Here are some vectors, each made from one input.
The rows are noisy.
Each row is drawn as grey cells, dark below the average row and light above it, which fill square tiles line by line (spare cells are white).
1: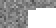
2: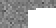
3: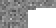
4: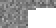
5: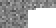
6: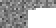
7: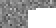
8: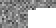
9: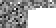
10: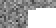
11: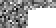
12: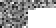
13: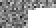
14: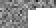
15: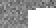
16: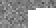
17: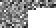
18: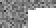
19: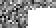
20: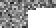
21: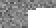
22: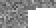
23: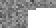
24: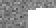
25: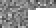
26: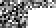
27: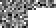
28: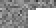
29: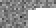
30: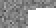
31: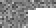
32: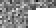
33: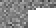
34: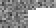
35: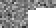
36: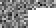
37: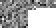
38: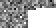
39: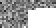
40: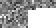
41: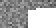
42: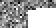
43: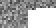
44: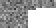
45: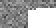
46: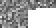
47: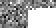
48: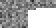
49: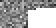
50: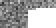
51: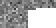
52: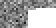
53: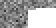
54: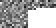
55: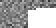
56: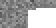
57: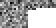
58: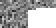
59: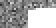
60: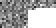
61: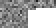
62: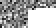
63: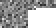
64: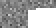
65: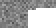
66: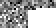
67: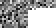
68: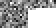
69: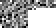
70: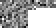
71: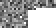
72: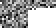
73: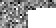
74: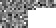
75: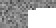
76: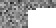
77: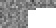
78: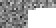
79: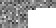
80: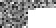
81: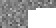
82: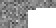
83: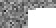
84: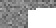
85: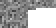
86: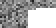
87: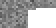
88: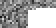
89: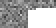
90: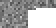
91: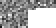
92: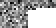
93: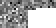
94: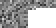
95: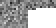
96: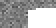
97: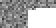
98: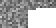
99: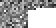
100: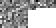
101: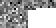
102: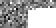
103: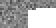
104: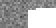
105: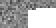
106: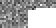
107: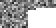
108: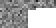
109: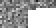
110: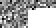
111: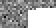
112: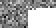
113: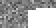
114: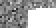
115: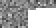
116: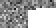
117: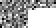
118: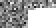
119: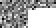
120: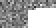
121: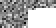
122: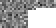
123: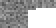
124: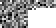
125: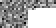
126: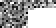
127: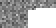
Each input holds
either a point on a 6-point line, or a point on an 11-point line.
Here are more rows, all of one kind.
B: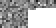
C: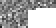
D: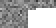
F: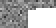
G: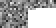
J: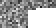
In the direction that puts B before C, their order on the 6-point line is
F, D, B, G, J, C.
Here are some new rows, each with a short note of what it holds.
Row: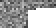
a point on a 6-point line
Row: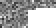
a point on an 11-point line
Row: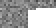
a point on a 6-point line
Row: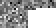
a point on an 11-point line
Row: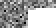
a point on an 11-point line
